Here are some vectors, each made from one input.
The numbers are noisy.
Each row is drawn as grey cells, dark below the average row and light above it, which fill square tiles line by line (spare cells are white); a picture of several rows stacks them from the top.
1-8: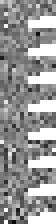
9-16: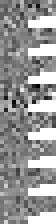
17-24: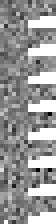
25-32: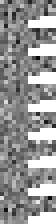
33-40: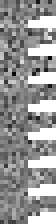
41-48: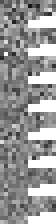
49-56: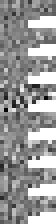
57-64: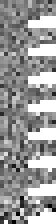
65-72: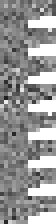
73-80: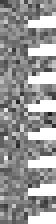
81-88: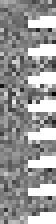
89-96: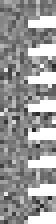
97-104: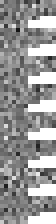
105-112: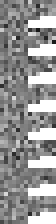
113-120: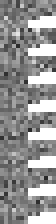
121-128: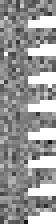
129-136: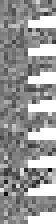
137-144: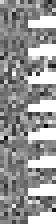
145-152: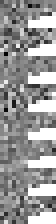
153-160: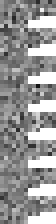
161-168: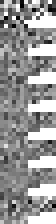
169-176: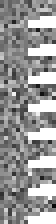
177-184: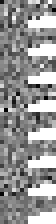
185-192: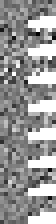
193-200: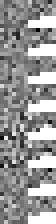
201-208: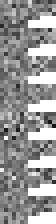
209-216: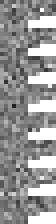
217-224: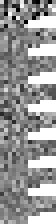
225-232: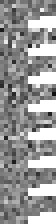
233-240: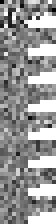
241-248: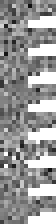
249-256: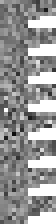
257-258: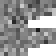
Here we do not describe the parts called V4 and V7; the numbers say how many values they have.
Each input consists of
a value of V7, together with either a point on a 9-point circle and a true/false value, or a value of V4.
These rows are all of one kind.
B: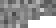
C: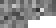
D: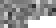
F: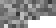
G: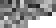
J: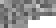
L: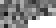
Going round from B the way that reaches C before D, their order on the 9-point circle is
B, C, L, G, F, D, J.
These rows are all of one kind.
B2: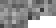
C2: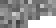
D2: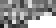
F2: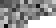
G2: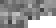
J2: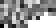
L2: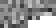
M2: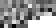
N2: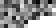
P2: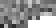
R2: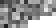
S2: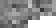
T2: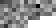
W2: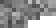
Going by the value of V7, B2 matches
F2, G2, M2 and S2.
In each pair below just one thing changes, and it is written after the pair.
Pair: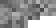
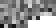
the value of V4
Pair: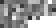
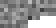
the value of V7
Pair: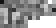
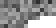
the value of V4
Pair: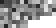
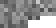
the value of V7
